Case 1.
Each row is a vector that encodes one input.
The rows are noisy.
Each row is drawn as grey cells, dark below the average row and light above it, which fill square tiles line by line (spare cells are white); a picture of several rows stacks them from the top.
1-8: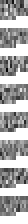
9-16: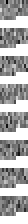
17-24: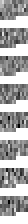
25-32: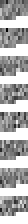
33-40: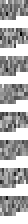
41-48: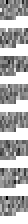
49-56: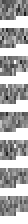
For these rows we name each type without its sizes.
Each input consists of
a point on a line, together with either a fixed value, or a node of a tree.
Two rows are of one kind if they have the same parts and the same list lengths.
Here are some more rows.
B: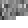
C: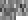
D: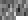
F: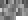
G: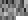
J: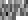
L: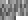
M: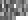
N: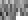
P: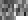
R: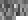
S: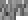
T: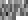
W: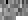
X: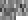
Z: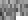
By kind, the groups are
B, D, F, G, M, P, R, W
C, J, L, N, S, T, X, Z

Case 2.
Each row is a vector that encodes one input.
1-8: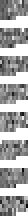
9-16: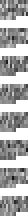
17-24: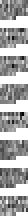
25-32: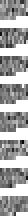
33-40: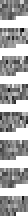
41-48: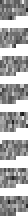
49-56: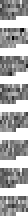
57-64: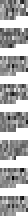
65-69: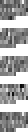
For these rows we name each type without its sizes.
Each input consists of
either a point on a line, or a node of a tree.
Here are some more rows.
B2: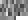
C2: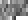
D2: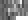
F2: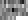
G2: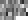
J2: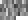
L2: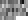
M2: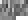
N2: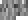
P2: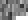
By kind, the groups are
B2, C2, D2, J2, M2, N2, P2
F2, G2, L2

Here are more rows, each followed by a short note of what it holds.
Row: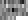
a point on a line
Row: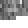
a node of a tree
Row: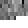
a node of a tree
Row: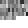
a point on a line
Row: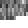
a node of a tree
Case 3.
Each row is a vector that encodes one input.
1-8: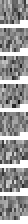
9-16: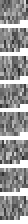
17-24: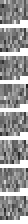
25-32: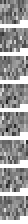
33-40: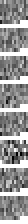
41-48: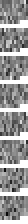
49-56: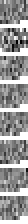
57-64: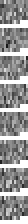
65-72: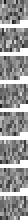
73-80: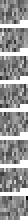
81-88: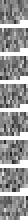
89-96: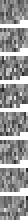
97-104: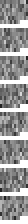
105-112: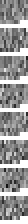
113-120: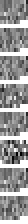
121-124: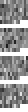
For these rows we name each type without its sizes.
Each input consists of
a list of points on a line.
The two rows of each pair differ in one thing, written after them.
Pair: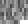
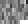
the place on the line in item 1 of the list
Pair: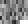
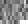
the place on the line in item 1 of the list
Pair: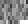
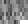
the place on the line in item 1 of the list
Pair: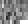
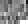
the place on the line in item 1 of the list
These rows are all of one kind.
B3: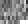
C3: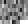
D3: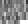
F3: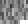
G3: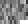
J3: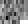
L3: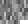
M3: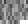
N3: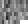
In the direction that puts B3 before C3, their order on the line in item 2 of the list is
F3, G3, M3, L3, B3, C3, D3, N3, J3.
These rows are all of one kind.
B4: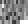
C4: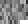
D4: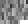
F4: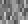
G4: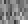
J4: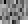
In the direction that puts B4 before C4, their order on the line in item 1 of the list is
J4, B4, G4, F4, D4, C4.
